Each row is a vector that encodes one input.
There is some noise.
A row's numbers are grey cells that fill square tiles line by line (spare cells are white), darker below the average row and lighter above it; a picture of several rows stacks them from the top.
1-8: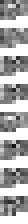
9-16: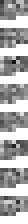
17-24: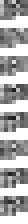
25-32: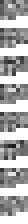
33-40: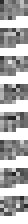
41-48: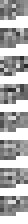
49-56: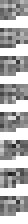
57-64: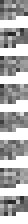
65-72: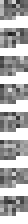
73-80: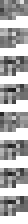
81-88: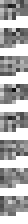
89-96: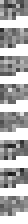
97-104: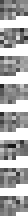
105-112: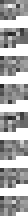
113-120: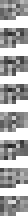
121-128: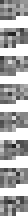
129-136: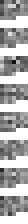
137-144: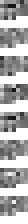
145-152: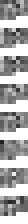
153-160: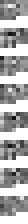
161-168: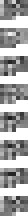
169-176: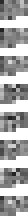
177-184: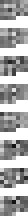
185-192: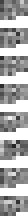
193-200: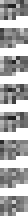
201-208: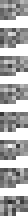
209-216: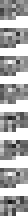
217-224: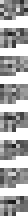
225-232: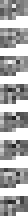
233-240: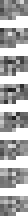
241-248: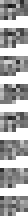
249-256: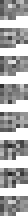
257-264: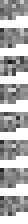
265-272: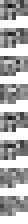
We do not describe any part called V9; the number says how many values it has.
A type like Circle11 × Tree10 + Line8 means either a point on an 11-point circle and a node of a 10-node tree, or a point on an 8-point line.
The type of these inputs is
(Bool × V9 + Unit) × Line8 + List2(Line5).
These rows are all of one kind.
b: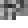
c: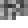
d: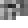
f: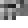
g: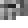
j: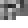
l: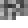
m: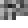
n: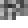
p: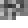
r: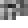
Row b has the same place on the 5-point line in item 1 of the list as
c, l, n and p.
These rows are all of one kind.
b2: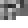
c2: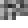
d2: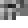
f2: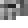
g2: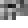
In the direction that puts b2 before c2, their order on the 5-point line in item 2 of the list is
f2, b2, c2, d2, g2.
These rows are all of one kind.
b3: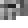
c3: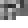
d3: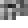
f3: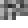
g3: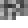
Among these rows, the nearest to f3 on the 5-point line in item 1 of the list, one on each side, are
d3 and g3.
